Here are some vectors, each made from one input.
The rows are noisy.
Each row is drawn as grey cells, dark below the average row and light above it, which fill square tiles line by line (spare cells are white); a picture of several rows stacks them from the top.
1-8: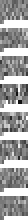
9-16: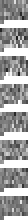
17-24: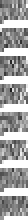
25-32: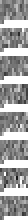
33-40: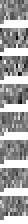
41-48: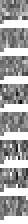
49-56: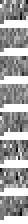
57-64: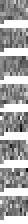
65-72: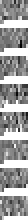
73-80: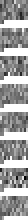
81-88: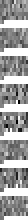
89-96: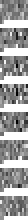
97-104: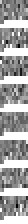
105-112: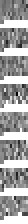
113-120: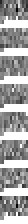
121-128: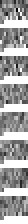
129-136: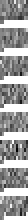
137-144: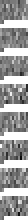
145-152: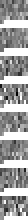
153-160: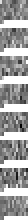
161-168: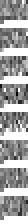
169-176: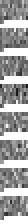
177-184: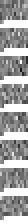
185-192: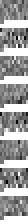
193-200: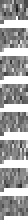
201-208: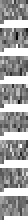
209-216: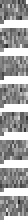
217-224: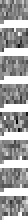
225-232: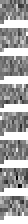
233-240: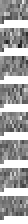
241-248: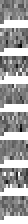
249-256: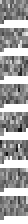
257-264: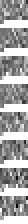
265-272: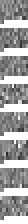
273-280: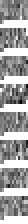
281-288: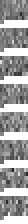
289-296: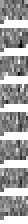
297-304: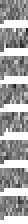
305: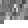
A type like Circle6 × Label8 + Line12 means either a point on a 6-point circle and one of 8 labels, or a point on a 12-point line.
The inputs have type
Bool × (Circle18 + Unit).
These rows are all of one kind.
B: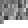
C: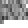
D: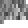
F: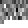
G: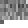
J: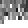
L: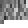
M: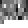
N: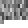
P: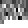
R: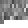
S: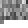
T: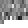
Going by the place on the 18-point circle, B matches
F, R and T.
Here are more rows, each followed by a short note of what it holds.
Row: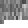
a point on an 18-point circle and a true/false value
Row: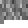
a point on an 18-point circle and a true/false value
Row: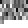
a true/false value
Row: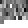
a true/false value
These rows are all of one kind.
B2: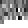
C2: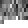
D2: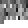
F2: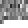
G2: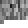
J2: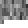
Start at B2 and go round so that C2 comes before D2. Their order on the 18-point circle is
B2, J2, C2, D2, F2, G2.
